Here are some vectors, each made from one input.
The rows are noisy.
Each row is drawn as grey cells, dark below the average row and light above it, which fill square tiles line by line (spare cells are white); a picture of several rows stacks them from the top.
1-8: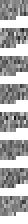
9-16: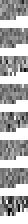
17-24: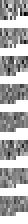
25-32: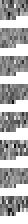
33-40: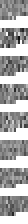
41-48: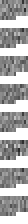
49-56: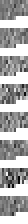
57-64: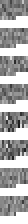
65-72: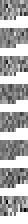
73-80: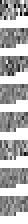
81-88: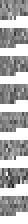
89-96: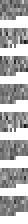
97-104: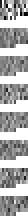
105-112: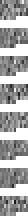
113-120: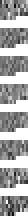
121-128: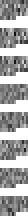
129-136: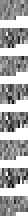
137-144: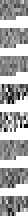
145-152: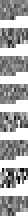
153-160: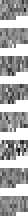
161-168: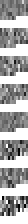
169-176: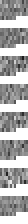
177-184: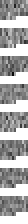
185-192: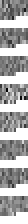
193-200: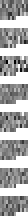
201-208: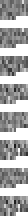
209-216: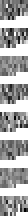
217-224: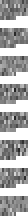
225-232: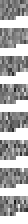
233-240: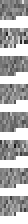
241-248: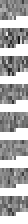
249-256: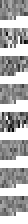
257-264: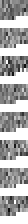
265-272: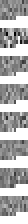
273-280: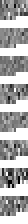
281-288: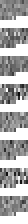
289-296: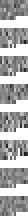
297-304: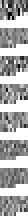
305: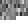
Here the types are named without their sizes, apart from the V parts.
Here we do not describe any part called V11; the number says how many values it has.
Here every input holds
a true/false value, together with either a label and a value of V11, or a list of points on a line.
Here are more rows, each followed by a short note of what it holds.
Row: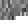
a true/false value, together with a list of one item
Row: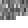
a true/false value, together with a list of one item
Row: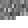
a true/false value, together with the empty list
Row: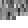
a label, a true/false value and a value of V11
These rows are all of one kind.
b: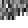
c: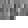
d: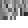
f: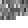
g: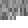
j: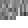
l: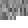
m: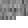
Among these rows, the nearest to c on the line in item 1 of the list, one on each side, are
f and m.
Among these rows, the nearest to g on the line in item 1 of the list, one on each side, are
b and l.
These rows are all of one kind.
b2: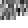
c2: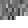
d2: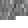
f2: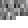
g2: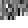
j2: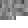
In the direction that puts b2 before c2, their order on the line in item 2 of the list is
f2, b2, j2, c2, d2, g2.
